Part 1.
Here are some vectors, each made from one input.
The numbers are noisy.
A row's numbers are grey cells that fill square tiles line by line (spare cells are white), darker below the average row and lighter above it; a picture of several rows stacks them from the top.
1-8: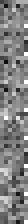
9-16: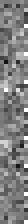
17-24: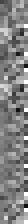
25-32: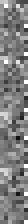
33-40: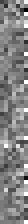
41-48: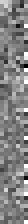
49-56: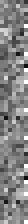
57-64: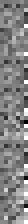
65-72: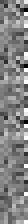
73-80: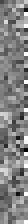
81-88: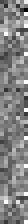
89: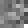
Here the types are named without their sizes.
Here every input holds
a point on a line and a true/false value.
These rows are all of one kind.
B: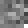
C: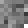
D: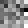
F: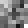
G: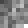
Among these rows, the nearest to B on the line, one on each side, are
C and G.
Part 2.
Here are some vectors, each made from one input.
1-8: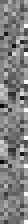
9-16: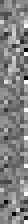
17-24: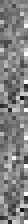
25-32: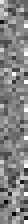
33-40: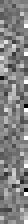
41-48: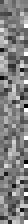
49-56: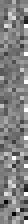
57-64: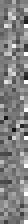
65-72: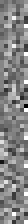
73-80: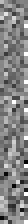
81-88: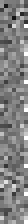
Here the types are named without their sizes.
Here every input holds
either a point on a circle, or three true/false values.
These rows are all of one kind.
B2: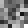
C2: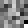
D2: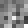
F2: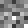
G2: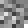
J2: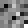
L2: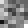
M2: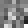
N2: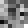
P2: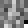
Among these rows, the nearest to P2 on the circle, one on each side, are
C2 and M2.
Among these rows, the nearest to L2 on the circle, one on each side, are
G2 and N2.
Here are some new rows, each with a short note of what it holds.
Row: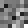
a point on a circle
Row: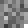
three true/false values
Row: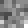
three true/false values
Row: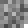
three true/false values
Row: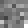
three true/false values
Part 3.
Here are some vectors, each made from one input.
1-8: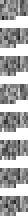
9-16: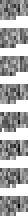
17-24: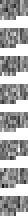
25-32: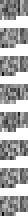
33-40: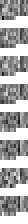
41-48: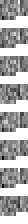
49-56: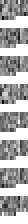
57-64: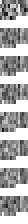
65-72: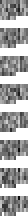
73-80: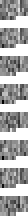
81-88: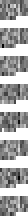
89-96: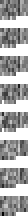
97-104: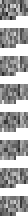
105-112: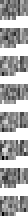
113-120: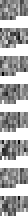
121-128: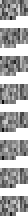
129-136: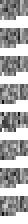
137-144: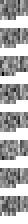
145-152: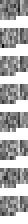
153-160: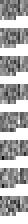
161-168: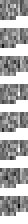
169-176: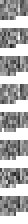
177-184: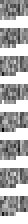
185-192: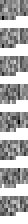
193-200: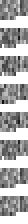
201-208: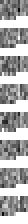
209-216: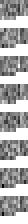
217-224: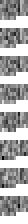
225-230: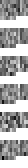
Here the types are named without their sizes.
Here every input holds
a label and a true/false value.
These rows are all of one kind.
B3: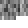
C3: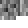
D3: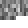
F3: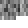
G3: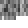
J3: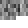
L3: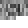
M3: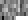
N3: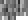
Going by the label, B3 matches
F3, G3 and J3.
